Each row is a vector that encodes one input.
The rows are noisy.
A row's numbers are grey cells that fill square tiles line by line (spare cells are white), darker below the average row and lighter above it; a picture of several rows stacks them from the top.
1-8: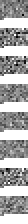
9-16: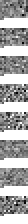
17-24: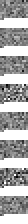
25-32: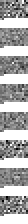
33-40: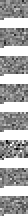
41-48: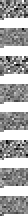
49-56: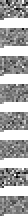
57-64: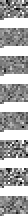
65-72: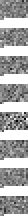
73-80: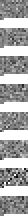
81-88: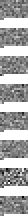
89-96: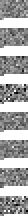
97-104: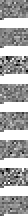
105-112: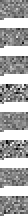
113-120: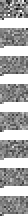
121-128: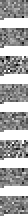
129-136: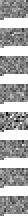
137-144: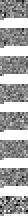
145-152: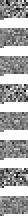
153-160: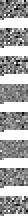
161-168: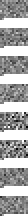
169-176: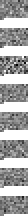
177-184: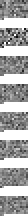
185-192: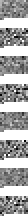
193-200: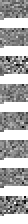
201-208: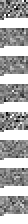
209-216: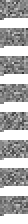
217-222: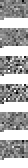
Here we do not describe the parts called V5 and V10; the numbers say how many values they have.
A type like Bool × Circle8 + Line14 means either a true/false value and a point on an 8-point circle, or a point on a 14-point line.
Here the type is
(Bool × Circle11 + Tree9) × V5 + V10.
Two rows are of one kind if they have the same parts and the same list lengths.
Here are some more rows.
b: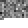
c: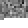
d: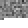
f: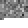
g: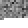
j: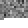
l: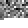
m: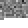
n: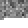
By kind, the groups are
b, c, f, j, n
d, g, m
l

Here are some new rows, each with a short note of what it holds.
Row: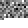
a value of V10
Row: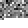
a value of V10
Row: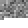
a point on an 11-point circle, a true/false value and a value of V5
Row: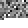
a value of V10
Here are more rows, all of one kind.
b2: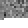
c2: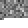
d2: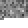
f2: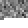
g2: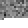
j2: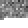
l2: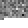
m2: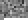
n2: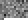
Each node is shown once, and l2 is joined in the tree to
g2.
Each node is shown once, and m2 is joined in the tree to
j2.
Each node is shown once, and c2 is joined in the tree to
d2 and f2.
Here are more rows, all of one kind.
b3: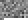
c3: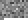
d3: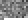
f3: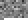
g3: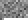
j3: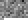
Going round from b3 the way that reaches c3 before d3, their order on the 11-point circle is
b3, g3, f3, j3, c3, d3.
